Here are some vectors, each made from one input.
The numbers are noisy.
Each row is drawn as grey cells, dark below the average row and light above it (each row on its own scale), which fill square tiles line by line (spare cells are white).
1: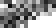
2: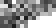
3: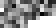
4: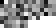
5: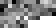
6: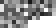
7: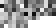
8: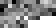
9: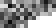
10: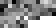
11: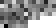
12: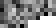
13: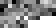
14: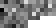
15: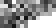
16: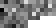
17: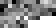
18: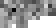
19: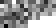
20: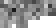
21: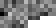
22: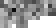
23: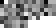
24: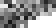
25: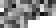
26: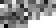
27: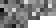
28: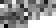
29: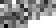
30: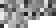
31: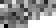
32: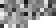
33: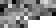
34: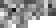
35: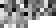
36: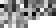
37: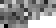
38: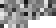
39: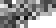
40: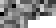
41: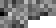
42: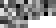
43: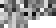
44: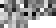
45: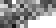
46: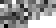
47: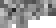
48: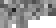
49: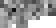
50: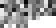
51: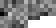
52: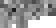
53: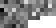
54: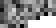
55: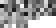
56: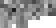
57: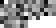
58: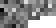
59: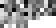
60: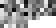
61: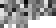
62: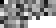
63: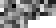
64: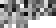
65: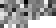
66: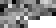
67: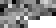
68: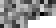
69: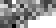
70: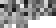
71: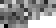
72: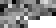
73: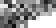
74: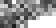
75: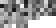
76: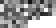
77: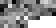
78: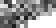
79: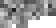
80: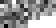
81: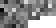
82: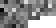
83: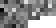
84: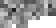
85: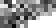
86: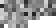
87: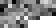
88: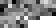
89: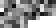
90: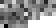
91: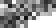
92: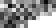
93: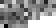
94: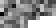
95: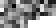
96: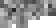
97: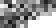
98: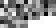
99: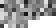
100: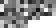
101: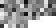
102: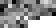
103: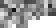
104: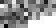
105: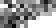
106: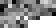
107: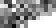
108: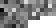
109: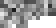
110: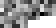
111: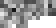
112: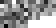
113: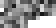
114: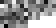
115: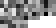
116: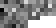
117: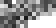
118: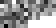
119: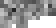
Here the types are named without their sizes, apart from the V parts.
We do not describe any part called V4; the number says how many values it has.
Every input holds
a value of V4, together with a list of points on a line.
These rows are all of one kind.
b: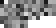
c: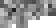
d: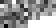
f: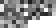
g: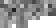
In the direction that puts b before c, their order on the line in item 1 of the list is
g, b, c, f, d.
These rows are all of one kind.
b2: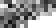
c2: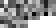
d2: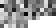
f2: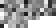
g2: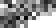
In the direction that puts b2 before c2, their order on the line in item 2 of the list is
g2, b2, f2, d2, c2.
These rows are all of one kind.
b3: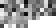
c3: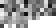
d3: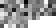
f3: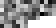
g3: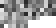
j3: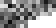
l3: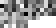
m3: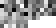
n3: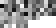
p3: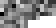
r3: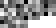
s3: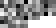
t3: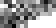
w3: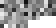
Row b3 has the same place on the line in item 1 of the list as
c3, g3 and t3.
